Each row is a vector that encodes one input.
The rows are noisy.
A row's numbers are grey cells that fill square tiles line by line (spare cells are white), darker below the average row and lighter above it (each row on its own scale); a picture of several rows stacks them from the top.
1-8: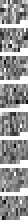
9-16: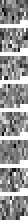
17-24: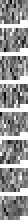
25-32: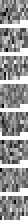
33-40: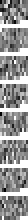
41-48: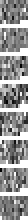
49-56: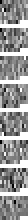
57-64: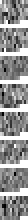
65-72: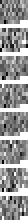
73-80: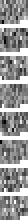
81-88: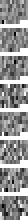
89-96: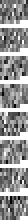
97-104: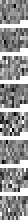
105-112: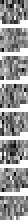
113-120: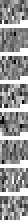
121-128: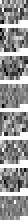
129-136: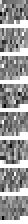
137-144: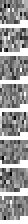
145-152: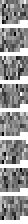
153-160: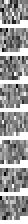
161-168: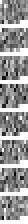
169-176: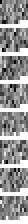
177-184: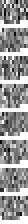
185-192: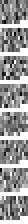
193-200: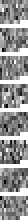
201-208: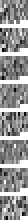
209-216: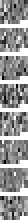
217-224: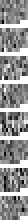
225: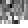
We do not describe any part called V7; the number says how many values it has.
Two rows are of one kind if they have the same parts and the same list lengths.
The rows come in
2 kinds.
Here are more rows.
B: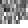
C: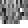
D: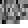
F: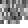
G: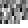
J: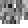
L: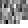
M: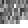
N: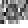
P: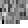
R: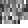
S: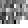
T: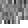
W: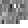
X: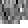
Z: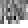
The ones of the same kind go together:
B, C, D, F, G, J, L, M, N, P, S, T, W, X, Z
R

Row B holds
a point on a 15-point circle, a true/false value and a value of V7.
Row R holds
a fixed value.
